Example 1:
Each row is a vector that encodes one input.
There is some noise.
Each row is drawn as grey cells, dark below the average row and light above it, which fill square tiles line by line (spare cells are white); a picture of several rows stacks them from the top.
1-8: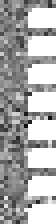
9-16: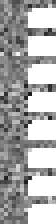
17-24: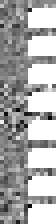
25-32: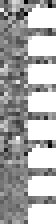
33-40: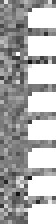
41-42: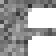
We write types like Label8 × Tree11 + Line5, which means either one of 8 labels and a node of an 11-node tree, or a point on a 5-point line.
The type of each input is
Line3 × Line4 + Line6.
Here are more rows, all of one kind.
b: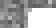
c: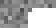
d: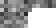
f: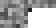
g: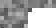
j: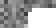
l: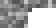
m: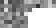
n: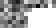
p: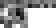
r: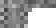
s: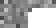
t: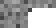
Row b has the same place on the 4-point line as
c and m.
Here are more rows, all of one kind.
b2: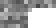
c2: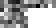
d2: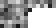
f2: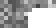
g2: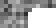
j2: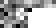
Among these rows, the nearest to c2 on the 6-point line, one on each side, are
d2 and f2.
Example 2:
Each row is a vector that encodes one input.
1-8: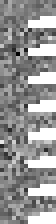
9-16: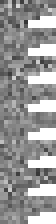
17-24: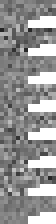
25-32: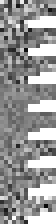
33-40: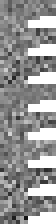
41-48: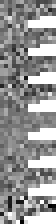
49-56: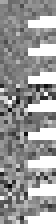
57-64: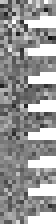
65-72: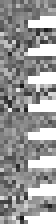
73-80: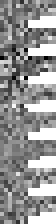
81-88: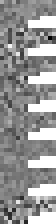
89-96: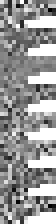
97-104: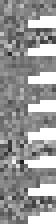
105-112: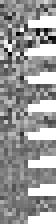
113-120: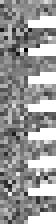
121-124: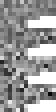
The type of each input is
Bool × Label8 + Unit.
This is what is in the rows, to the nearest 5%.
About 5% of them hold a fixed value. The rest hold one of 8 labels and a true/false value.
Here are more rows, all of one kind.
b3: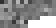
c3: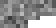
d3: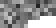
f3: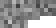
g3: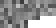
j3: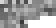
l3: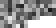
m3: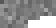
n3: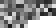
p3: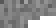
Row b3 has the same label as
f3, g3, m3 and p3.
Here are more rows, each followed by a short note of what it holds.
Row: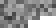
one of 8 labels and a true/false value
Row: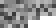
one of 8 labels and a true/false value
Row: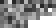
a fixed value
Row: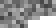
a fixed value
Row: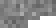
one of 8 labels and a true/false value
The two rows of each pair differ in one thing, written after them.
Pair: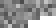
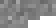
the label
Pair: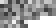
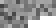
the true/false value
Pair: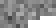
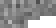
the label
